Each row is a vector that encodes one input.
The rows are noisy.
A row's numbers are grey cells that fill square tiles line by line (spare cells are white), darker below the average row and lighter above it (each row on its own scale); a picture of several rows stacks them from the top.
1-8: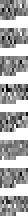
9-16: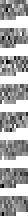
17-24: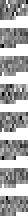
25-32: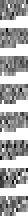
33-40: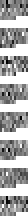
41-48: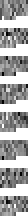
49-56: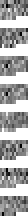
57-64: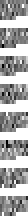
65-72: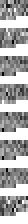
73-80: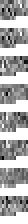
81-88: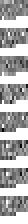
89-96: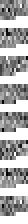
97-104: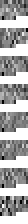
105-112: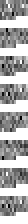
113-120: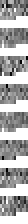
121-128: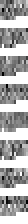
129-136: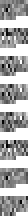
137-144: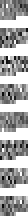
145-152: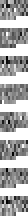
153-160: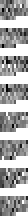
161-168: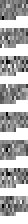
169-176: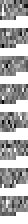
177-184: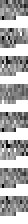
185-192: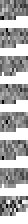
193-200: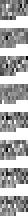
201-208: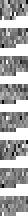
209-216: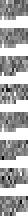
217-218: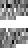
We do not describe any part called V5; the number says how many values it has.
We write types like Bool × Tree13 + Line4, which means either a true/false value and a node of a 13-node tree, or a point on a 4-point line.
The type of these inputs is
Bool × Line8 × (Line9 + V5) + Line6.
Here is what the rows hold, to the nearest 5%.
About 15% of them hold a point on a 6-point line. The rest hold a point on an 8-point line and a true/false value, together with either a point on a 9-point line, or a value of V5.
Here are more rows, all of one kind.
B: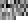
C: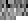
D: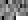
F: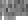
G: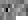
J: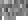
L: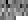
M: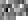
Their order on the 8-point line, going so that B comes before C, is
B, M, J, F, C, G, L, D.
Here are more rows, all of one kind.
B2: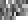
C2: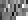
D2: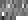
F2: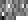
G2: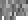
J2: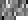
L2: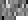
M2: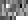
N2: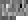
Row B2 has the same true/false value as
C2 and G2.
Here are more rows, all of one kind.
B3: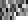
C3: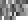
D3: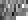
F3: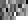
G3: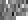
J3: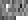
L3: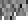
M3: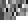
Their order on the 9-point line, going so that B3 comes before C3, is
D3, G3, M3, F3, B3, C3, L3, J3.
